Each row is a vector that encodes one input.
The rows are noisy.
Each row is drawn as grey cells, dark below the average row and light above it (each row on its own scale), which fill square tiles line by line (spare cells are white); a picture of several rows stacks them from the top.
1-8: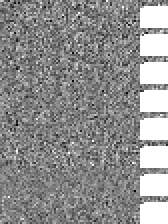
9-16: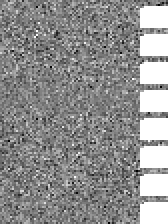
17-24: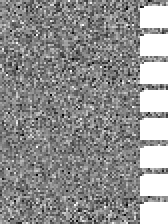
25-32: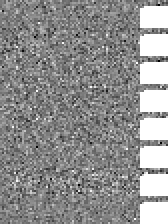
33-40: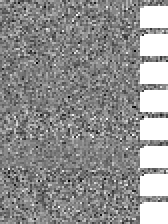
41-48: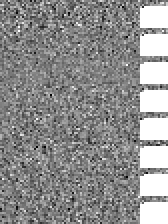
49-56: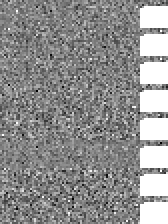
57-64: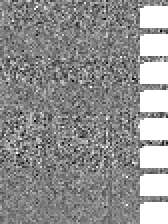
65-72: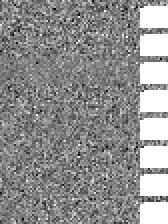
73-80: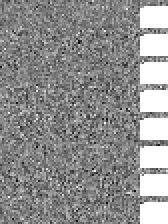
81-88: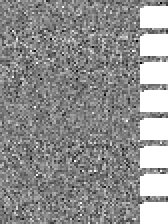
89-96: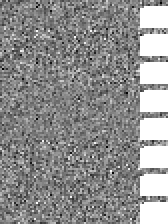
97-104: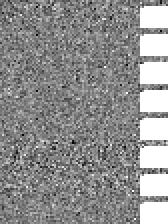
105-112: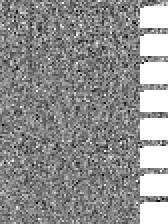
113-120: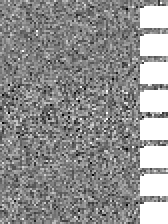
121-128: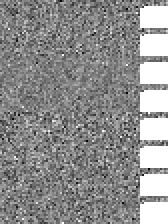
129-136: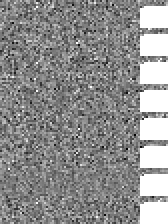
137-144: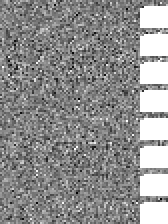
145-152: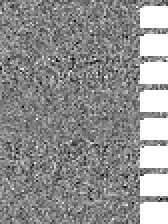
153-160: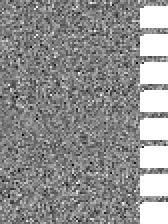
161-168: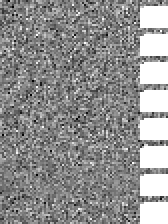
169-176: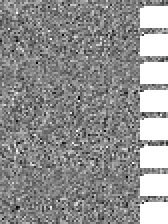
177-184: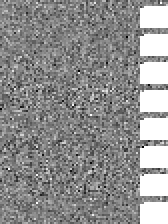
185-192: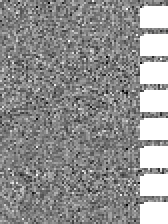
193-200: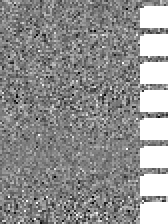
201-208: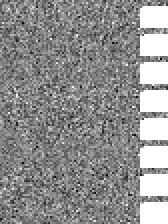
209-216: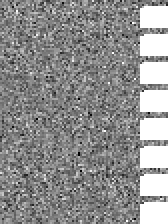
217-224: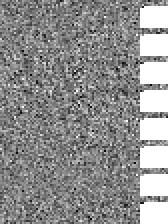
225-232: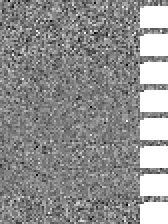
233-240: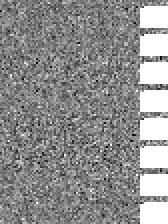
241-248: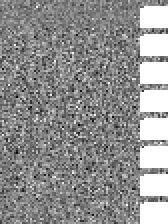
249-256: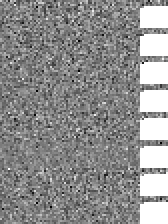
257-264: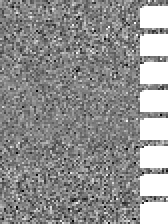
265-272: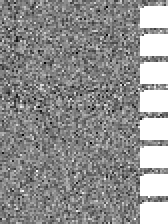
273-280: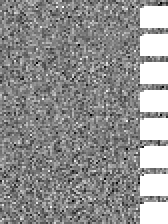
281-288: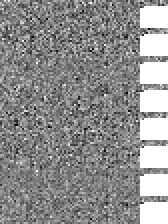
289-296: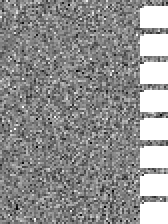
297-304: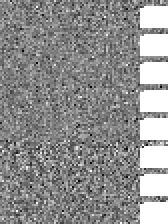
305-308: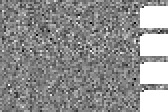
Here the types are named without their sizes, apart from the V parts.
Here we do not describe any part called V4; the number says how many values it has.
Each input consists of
a true/false value and a value of V4, together with either a label, or a point on a line.
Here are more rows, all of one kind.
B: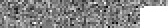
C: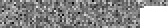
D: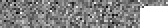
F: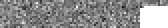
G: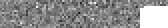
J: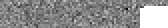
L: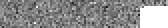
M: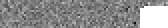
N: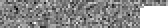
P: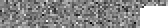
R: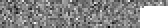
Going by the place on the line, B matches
G, L, N and R.
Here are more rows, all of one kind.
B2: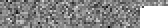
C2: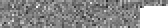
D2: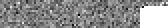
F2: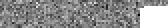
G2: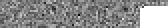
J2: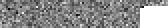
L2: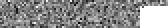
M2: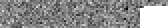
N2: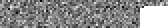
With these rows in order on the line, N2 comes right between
B2 and M2.
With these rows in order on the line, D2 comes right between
G2 and J2.
